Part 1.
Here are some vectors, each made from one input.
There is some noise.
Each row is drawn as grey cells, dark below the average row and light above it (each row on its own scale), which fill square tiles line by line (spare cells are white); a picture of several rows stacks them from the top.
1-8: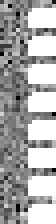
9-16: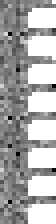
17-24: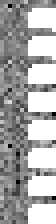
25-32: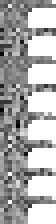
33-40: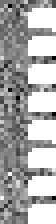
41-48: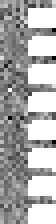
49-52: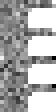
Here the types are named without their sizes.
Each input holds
either a fixed value, or a point on each of two lines.
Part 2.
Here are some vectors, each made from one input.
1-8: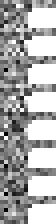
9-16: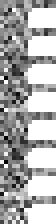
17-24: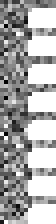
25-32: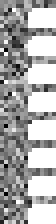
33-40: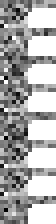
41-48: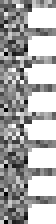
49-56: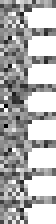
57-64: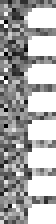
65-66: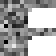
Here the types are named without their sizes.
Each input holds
a point on a line.
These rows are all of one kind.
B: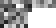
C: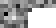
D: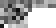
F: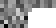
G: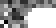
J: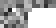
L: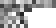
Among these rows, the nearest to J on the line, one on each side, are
C and F.
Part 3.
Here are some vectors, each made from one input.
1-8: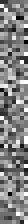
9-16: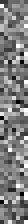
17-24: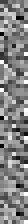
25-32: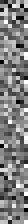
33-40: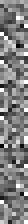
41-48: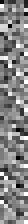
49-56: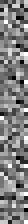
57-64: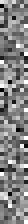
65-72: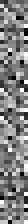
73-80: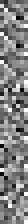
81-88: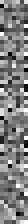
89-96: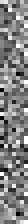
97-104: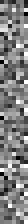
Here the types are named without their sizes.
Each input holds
a point on a line.
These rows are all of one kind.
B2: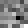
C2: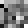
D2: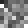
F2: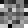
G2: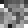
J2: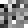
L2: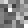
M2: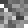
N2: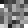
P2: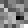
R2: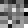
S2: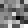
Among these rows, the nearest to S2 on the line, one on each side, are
B2 and C2.
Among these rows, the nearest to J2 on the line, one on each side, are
C2 and L2.
